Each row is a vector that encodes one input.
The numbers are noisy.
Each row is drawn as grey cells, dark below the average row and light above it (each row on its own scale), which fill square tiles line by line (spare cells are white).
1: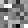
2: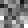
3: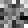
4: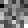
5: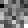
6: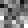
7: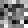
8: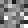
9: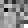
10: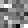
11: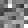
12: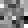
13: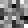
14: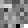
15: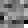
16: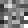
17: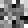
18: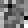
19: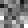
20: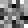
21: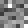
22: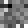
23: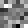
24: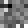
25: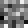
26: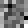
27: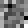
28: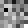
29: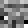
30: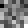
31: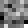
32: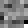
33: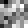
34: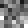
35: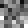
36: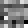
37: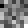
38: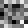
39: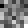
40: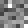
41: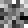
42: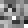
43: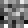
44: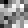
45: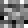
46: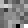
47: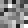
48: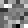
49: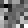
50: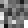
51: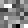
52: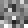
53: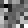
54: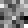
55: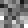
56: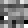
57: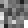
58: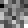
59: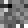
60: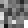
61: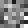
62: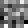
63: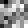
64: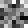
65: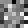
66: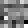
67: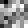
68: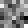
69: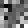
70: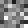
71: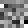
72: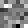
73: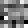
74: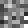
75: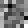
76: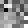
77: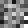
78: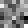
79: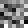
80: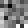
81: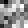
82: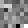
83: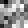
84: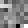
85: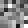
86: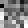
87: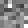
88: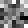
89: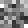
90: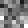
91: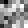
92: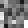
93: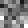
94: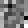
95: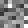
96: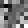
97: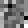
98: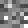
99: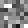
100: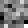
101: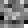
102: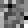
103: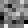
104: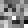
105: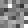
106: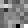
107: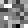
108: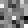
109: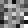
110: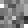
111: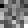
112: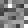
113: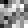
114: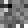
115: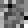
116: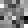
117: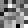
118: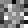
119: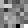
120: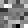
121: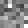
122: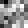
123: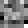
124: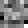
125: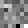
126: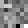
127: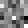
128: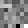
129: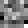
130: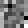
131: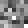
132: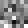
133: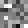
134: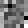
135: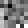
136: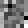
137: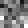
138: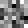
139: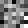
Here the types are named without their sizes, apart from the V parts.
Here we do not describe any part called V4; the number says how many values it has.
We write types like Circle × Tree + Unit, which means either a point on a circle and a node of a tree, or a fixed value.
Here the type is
List(Bool × V4).
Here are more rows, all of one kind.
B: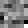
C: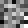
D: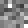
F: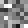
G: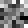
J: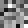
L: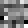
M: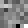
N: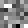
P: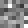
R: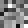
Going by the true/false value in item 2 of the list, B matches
C, J, M and R.
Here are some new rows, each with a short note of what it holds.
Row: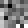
a list of one item
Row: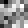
the empty list
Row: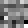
a list of two items
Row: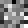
a list of two items
